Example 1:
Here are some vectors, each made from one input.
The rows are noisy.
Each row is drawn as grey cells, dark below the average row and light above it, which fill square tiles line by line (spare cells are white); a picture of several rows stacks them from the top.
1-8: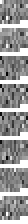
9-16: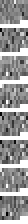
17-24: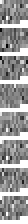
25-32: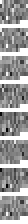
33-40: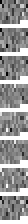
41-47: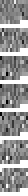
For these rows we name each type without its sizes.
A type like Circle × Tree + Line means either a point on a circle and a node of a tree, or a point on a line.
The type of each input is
Bool × Line.
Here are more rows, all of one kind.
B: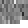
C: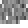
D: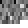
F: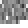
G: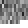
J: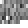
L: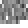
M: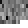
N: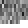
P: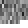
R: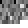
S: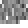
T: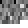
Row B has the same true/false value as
J and M.
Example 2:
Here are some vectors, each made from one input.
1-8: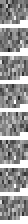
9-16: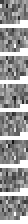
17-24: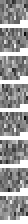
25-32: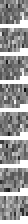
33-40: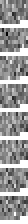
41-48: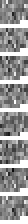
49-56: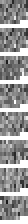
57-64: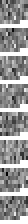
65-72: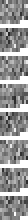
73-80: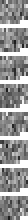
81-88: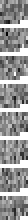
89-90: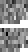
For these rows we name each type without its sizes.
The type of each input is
Bool × Bool × Bool × Bool + Label.
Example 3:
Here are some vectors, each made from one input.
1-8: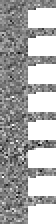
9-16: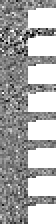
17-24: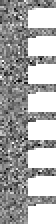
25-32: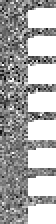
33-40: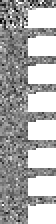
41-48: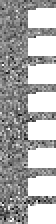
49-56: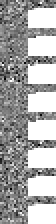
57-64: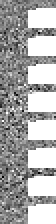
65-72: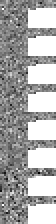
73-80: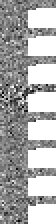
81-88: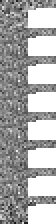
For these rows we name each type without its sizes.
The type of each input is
Bool × Tree.
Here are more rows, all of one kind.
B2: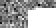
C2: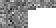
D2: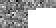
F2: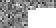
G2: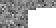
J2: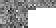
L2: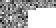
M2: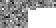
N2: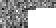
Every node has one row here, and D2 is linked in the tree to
B2.
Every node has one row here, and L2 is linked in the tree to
N2.
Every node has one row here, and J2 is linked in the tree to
C2, F2, G2 and N2.
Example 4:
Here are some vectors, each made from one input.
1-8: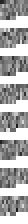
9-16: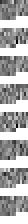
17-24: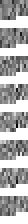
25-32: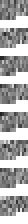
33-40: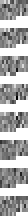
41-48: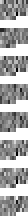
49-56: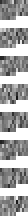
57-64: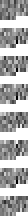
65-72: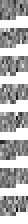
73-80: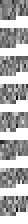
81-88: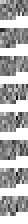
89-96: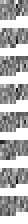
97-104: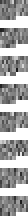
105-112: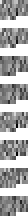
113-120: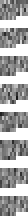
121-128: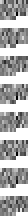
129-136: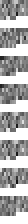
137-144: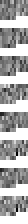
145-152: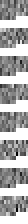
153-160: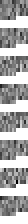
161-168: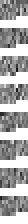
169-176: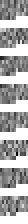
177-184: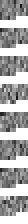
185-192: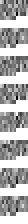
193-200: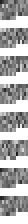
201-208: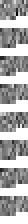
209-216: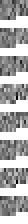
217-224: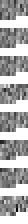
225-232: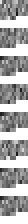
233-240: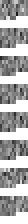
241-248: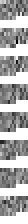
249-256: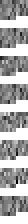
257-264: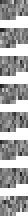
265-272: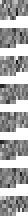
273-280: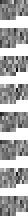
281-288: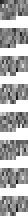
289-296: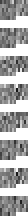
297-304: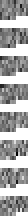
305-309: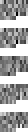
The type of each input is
Line8 + Line13.
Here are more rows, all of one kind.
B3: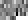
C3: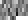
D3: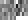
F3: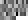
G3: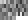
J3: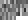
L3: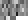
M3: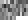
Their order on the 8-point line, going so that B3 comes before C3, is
F3, B3, C3, L3, D3, G3, M3, J3.
